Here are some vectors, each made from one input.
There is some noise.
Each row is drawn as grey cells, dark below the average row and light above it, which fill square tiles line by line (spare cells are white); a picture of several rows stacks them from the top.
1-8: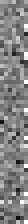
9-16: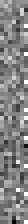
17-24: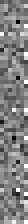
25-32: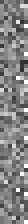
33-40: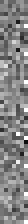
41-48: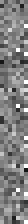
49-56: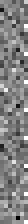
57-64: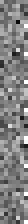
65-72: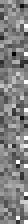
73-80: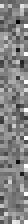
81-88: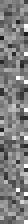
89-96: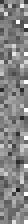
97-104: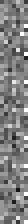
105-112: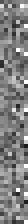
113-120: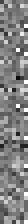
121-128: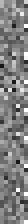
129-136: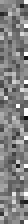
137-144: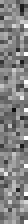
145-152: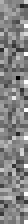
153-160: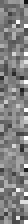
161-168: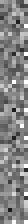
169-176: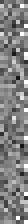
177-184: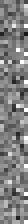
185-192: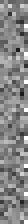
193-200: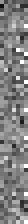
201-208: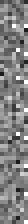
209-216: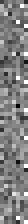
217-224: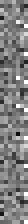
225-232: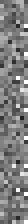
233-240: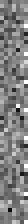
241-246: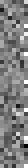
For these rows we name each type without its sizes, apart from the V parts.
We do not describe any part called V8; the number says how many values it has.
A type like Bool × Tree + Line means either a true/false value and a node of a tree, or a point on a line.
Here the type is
(Bool × Bool × Bool × Bool + Unit) × Line × (Line + V8).
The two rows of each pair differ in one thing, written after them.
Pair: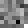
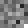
the value of V8
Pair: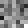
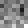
the value of V8
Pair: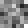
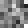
the value of V8
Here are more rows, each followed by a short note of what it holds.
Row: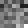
a point on a line, four true/false values and a value of V8
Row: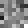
a point on a line, four true/false values and a value of V8
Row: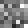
a point on each of two lines
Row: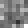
a point on each of two lines and four true/false values
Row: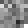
a point on each of two lines and four true/false values
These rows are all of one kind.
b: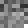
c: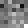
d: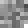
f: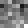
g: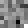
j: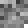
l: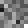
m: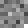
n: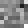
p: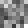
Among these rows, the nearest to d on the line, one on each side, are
g and n.
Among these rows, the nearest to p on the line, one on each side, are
l and m.
